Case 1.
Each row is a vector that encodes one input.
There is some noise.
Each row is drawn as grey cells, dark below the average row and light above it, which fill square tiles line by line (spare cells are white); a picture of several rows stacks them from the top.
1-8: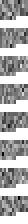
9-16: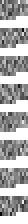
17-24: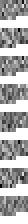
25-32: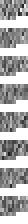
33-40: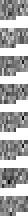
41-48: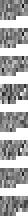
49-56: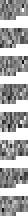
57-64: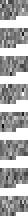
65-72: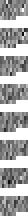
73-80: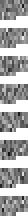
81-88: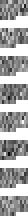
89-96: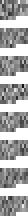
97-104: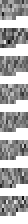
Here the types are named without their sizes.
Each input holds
a point on a line.
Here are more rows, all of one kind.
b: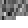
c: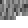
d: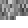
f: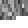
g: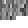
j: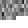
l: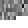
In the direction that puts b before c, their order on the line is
b, l, c, g, f, d, j.
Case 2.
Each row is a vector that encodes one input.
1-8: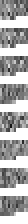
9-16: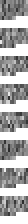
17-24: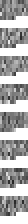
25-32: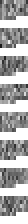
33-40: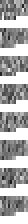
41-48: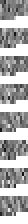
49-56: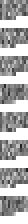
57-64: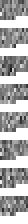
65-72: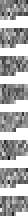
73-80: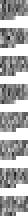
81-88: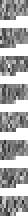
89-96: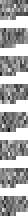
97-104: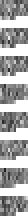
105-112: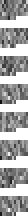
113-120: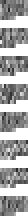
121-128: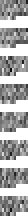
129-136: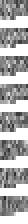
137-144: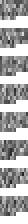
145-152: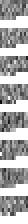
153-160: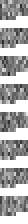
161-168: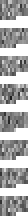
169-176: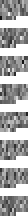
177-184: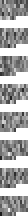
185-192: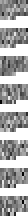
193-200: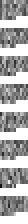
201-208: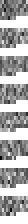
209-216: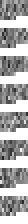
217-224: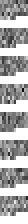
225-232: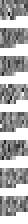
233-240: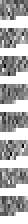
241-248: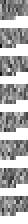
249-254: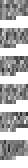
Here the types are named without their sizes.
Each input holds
a point on a circle.
